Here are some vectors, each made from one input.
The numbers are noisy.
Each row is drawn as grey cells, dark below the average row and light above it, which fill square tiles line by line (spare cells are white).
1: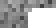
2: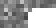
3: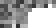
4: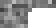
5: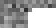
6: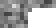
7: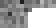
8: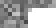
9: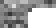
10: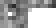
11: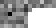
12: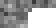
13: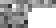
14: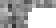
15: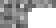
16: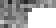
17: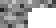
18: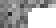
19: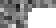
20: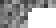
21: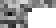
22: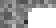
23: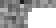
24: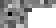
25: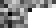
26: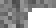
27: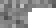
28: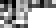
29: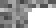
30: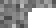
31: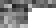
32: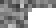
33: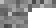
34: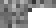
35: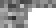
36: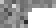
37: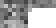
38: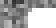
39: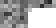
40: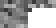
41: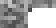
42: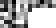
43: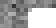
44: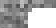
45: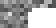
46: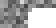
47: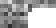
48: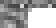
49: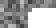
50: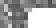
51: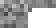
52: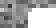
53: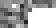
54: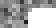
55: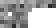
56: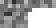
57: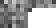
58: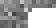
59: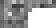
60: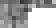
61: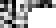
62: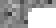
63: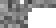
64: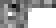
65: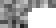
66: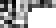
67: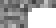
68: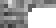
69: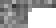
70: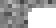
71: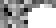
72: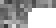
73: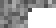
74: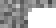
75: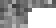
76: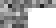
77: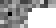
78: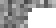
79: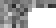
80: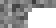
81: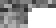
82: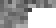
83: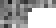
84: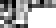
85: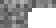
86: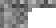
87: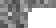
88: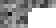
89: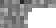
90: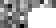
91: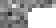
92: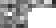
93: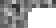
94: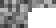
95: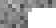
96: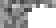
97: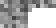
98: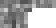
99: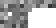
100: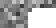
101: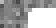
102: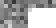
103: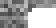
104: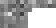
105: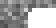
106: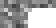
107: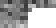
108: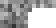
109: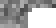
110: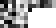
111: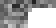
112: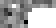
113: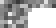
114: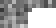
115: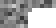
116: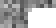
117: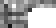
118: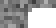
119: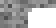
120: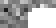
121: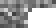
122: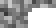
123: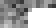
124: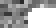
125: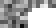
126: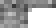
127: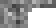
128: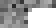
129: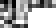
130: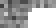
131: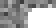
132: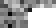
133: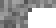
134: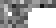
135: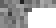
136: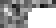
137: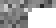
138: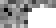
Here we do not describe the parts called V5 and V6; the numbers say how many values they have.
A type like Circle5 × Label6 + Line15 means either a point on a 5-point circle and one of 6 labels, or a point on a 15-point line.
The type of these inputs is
Bool × Tree7 × V5 × V6 + Unit.
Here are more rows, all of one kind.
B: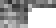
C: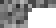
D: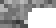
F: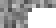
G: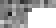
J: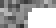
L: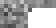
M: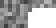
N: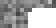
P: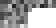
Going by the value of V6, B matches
F, G and L.
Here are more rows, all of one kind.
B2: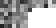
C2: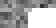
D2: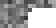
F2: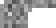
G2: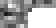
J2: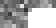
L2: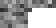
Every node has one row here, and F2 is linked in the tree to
B2 and C2.
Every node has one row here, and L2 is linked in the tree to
D2.
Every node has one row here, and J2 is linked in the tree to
G2.
